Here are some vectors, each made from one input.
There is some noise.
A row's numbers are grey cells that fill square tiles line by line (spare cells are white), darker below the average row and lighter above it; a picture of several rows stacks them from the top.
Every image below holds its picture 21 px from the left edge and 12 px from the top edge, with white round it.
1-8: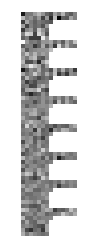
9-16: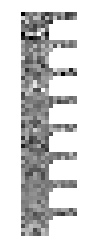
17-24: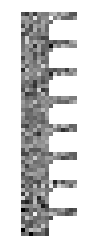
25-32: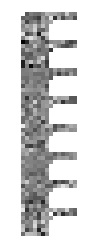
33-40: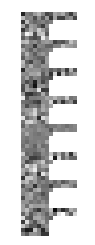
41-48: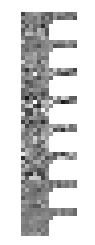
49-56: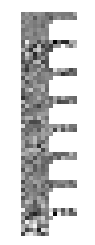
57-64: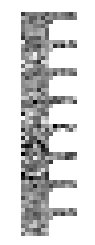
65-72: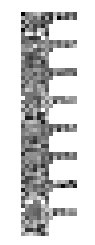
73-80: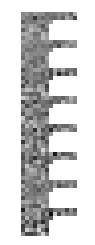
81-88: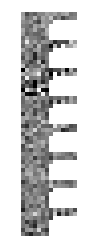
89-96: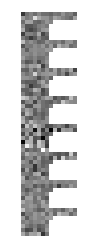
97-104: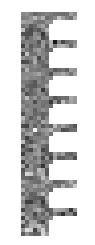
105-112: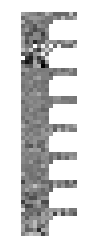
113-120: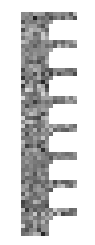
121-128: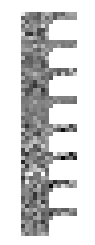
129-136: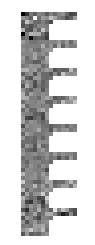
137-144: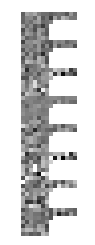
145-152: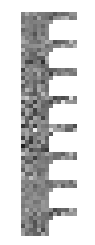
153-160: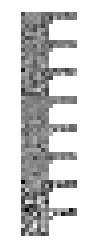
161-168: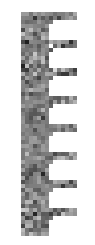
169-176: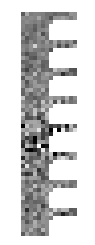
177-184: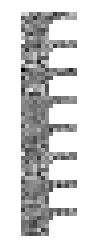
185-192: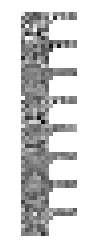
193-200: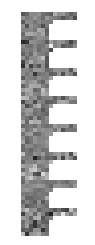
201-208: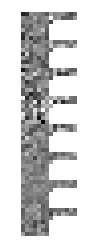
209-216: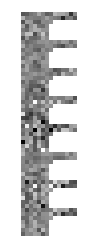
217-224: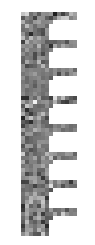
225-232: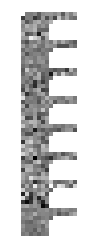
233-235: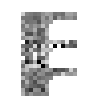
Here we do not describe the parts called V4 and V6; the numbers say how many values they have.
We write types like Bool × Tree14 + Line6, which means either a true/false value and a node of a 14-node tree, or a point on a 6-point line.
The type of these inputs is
Bool × (Tree10 + V6) + V4.
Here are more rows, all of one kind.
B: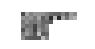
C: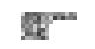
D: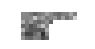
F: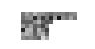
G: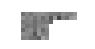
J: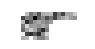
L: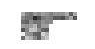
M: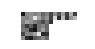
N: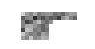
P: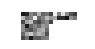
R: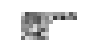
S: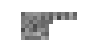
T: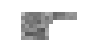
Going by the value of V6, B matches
D, F, G and J.
